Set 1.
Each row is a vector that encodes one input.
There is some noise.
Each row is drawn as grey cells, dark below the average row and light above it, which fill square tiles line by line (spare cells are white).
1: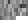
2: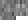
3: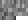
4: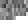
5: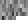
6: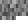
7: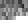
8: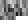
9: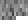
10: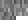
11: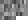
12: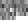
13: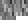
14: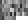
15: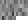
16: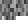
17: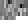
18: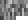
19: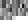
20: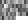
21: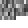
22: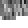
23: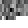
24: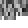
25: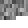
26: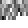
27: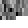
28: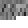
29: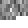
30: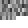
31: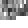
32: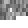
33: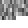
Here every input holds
one of 7 labels.
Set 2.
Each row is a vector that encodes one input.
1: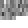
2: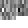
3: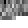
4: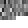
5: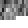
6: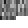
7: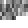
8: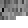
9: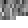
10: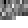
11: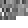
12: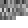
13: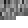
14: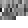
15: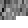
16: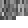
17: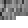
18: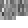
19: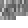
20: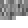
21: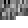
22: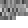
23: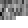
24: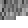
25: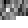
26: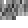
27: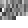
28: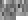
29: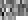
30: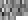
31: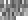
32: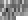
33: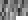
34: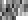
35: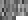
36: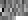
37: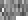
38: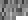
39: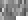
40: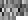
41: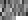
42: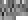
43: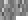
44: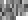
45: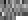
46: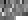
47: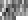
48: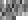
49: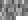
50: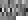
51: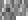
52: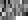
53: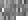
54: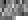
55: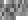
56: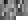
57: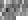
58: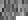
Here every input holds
three true/false values.
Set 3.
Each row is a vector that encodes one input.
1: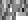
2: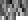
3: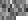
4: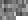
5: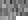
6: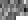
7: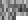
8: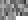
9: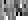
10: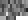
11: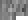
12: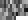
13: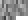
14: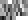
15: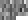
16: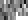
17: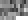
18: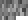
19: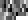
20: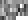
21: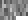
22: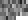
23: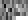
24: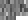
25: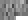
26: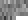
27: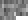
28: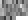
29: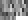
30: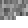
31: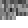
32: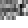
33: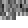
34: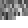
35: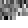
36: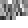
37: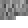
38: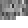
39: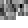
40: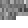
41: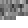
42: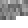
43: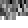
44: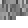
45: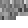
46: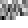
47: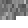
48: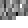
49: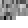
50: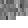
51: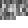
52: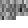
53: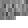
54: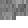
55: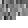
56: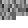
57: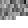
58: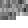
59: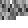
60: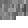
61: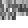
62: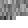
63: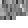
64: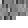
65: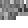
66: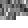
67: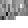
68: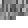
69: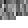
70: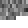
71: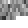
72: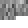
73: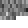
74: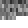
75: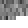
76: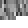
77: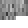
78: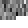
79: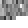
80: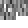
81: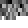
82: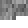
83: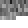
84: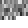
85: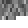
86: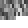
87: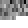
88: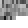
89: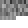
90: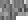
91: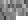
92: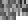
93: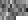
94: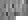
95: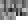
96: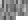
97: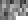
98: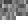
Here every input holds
a node of an 8-node tree.
